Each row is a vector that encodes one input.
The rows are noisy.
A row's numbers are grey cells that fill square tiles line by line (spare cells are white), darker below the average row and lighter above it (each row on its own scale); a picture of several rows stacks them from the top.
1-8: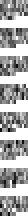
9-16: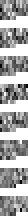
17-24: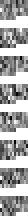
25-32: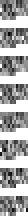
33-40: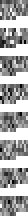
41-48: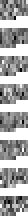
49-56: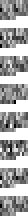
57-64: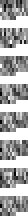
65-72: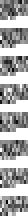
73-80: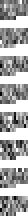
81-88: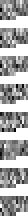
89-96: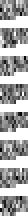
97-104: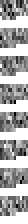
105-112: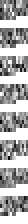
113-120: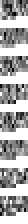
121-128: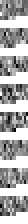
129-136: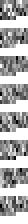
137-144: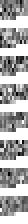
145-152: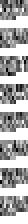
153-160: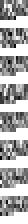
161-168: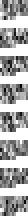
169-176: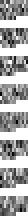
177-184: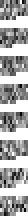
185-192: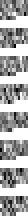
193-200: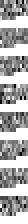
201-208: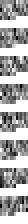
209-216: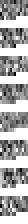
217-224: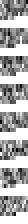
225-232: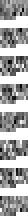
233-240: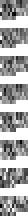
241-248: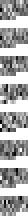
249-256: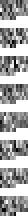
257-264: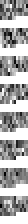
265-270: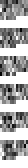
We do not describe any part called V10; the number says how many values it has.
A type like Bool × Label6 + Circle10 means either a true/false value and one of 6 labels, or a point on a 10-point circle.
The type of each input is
(Label6 × (Tree8 + Unit) + Line5) × V10 × V10.
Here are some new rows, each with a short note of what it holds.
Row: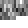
one of 6 labels and two values of V10
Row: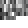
one of 6 labels, a node of an 8-node tree and two values of V10
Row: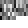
one of 6 labels, a node of an 8-node tree and two values of V10
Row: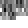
one of 6 labels and two values of V10
